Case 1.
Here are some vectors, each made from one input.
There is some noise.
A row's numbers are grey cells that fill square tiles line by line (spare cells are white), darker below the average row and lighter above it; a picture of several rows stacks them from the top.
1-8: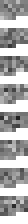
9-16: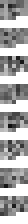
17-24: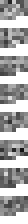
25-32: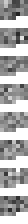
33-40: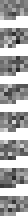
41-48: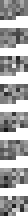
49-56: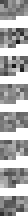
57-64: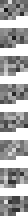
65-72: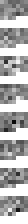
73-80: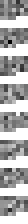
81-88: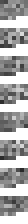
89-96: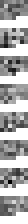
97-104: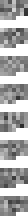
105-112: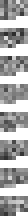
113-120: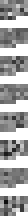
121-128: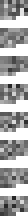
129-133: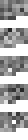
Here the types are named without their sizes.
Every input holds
a point on a line, together with either a point on a line, or three true/false values.
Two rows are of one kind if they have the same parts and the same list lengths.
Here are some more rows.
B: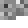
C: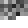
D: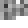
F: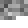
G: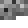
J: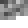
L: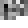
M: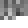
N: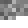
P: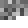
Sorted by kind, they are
B, C, D, F, J, L, M, N
G, P

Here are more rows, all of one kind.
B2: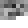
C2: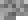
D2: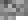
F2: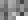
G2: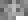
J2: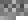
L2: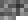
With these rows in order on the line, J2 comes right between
D2 and G2.
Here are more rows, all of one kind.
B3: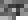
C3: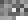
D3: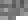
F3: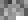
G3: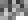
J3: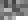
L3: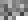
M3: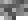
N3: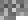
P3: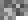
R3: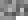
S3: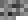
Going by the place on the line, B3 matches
D3 and S3.
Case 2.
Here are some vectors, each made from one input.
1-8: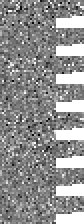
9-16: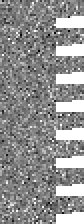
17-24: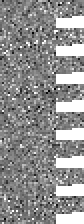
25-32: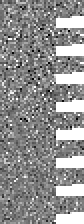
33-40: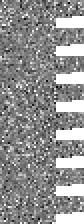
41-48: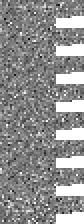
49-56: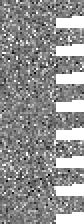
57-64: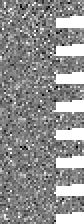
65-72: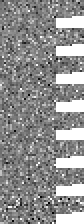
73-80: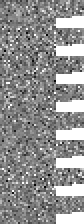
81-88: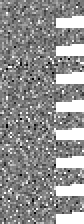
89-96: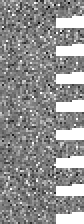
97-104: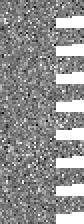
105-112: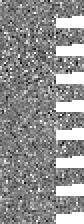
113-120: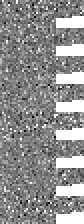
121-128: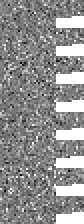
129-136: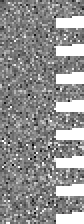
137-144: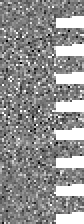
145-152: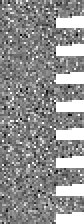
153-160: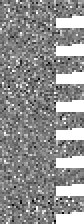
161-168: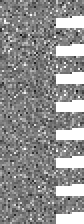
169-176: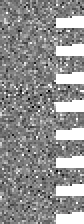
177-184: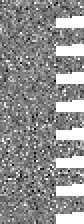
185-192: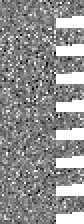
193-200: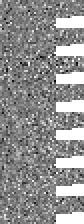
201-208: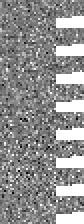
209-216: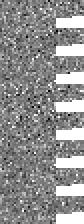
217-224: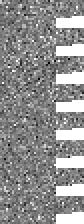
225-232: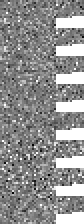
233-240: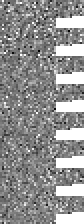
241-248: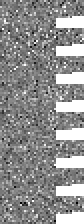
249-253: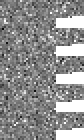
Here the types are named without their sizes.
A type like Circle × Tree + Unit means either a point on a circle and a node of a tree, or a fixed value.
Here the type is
Bool × Bool × Bool × Bool + Label × (Tree + Unit).
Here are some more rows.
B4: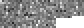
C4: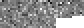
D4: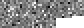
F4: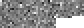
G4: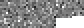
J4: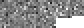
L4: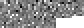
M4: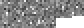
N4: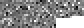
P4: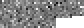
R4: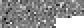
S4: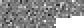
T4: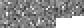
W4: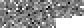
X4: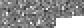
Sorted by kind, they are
B4, C4, F4, G4, J4, M4, R4, S4, T4, X4
D4, L4, N4
P4, W4

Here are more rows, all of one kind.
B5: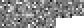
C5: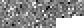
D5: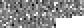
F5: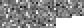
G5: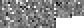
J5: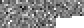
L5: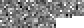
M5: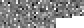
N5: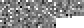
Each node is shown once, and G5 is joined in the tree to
N5.
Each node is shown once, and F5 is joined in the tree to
D5 and J5.
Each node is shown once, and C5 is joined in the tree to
B5 and J5.
